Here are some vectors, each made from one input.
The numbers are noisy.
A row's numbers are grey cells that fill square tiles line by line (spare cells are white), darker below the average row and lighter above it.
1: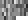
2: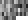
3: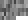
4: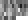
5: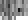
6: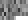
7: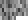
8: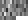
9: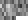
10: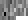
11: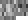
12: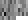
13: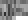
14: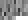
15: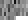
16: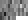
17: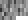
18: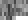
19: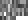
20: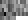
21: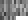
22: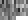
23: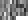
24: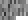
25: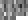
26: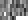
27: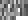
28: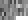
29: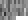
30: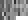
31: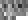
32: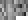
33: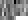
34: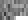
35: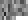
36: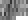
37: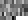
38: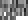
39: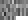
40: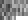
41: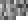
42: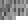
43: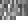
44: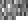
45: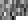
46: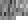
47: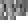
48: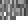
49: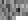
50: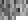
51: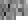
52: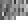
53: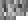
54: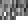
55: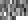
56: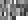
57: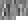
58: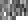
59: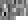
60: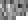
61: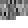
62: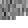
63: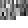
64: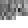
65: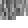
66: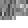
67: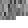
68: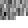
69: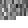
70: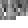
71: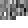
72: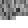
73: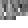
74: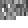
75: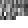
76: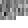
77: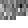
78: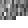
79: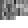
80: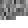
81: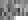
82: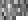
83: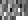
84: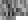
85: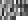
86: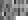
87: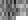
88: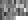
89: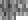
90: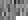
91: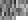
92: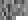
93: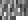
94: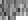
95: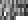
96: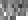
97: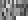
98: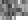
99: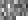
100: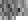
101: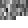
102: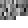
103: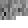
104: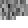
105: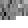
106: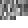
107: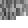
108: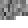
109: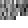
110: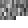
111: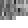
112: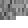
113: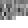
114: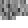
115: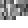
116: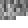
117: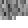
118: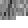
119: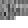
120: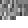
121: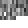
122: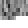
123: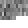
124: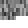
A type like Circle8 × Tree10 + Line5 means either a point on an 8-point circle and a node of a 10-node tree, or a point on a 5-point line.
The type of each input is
Bool × (Tree9 + Unit) + Line7.
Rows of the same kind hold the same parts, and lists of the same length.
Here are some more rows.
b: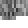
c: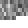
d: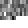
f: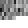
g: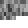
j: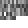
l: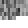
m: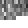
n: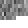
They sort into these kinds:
b
c, d, j, m
f, g, l, n

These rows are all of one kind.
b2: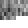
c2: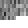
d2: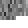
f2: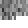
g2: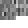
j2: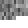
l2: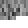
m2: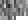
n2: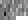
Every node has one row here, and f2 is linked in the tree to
c2, d2 and j2.
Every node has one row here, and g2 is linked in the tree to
l2.
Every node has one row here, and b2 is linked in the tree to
l2.
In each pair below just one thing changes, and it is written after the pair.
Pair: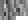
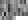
the true/false value
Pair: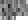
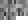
the true/false value
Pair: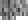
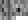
the node of the tree
